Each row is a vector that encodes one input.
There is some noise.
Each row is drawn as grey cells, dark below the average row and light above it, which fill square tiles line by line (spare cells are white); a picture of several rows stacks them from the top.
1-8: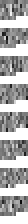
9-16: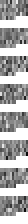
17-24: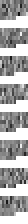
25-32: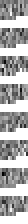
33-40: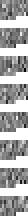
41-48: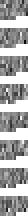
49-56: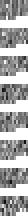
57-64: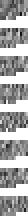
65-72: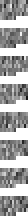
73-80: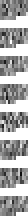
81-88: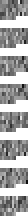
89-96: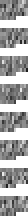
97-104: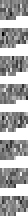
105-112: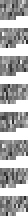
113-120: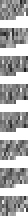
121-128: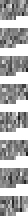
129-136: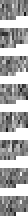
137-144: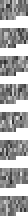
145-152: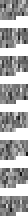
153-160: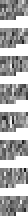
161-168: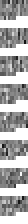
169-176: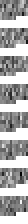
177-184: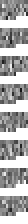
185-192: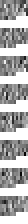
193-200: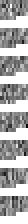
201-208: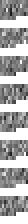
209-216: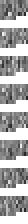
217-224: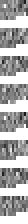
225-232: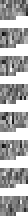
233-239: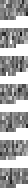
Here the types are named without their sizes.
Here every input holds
a list of points on a line.
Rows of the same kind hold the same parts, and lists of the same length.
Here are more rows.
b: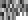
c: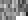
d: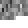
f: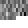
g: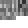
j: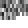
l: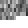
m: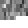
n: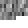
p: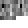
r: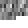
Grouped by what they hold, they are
b, j
c, g, l, p
d, f, m
n, r

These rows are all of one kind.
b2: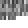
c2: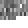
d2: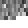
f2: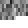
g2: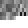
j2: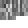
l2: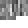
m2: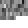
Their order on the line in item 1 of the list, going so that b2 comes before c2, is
l2, j2, b2, c2, g2, m2, f2, d2.
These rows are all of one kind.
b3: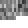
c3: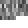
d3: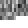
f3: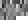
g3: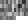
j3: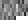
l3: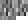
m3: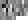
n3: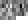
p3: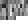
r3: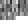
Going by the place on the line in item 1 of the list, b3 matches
c3, d3, g3 and r3.
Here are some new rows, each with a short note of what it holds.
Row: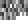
the empty list
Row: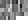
a list of three items
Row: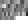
a list of three items
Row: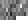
a list of one item
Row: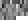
a list of two items
